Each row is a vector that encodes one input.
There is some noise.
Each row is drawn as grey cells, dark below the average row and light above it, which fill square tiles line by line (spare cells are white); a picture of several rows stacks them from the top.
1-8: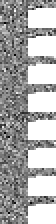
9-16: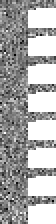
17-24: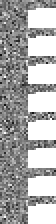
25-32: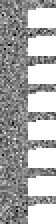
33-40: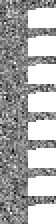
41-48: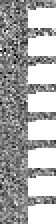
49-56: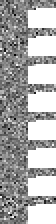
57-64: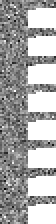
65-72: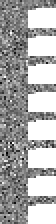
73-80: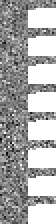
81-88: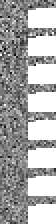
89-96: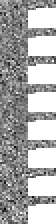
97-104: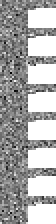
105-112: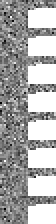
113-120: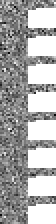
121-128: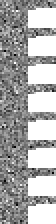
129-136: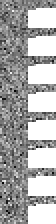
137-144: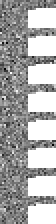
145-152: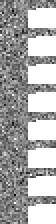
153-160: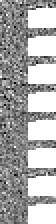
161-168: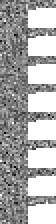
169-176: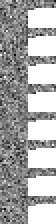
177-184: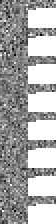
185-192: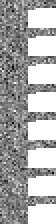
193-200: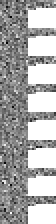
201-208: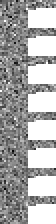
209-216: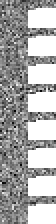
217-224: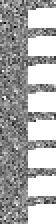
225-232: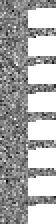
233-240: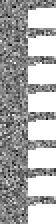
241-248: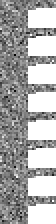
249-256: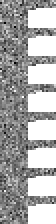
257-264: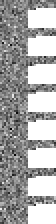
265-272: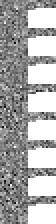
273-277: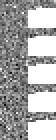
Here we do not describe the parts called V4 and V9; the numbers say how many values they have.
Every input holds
a point on a 13-point line, together with either a point on a 7-point line, or a value of V4 and a value of V9.
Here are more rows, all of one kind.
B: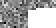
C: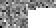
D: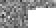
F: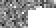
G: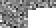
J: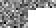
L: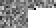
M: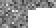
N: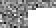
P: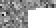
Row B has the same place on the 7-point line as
C, F, J and M.
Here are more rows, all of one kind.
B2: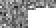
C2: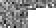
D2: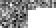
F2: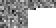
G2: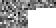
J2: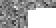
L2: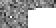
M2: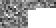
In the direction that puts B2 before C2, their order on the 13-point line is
F2, G2, M2, J2, D2, L2, B2, C2.
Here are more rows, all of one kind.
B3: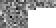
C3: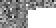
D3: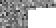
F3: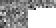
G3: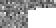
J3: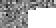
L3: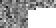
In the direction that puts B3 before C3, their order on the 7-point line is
B3, F3, G3, D3, L3, J3, C3.
